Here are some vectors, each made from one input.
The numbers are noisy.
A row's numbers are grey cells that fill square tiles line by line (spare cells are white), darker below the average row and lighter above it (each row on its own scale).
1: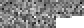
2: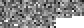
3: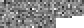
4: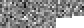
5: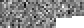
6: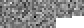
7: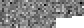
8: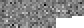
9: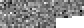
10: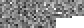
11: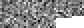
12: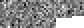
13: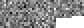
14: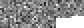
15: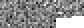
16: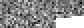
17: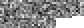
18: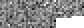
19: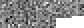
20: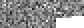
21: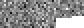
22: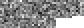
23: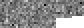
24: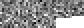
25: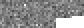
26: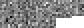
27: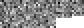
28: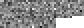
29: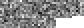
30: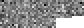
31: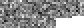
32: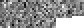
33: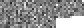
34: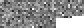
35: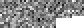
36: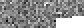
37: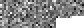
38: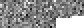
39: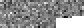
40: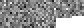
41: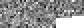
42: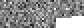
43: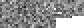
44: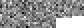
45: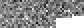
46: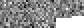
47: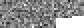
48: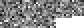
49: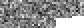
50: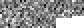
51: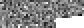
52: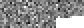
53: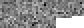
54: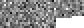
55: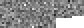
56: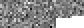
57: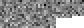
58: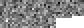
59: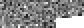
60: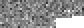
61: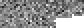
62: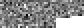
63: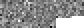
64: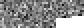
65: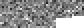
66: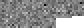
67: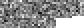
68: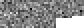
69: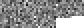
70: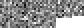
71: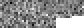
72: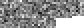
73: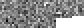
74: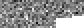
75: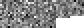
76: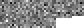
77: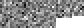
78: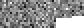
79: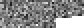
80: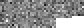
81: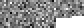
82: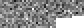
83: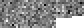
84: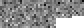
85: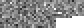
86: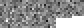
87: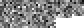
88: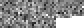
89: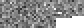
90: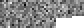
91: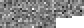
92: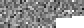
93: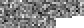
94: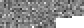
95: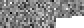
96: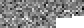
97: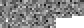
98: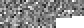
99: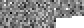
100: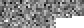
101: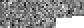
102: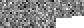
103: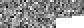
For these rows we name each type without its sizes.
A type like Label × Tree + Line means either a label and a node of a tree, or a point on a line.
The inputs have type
List(Line).
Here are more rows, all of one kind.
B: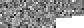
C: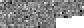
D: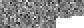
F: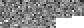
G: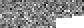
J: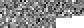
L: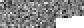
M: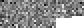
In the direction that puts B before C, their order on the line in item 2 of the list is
B, M, F, G, J, D, L, C.
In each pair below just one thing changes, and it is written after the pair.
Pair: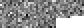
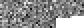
the place on the line in item 2 of the list
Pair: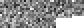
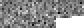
the place on the line in item 1 of the list
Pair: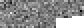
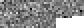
the place on the line in item 2 of the list
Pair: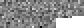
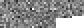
the place on the line in item 2 of the list
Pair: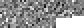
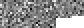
the place on the line in item 1 of the list
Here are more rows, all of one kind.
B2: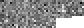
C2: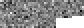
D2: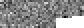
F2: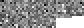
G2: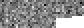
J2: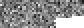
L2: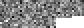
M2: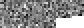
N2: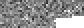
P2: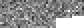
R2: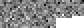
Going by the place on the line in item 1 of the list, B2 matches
F2 and G2.
